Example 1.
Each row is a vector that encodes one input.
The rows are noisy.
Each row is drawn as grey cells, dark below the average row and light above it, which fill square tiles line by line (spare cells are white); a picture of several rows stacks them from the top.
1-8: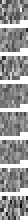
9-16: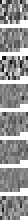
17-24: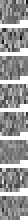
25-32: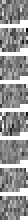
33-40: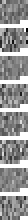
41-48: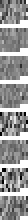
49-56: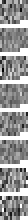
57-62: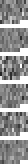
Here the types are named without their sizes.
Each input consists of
a label and a point on a line.
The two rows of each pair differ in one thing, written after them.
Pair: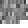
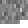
the place on the line
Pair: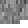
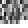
the label
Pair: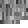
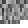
the label
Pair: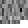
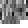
the place on the line
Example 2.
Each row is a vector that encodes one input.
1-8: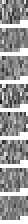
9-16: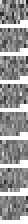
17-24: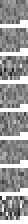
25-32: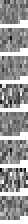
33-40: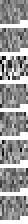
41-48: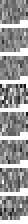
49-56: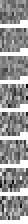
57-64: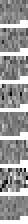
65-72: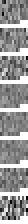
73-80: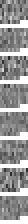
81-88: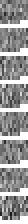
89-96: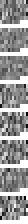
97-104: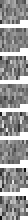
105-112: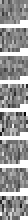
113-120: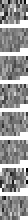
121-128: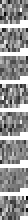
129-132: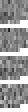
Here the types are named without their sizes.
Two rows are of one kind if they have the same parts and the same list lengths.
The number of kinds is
2.
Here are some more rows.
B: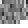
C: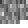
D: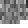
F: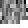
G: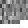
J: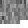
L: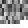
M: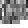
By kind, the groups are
B, D, M
C, F, G, J, L

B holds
a point on a line.
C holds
a label.
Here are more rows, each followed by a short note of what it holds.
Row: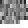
a label
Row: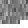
a label
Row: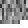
a label
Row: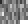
a label
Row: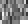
a label
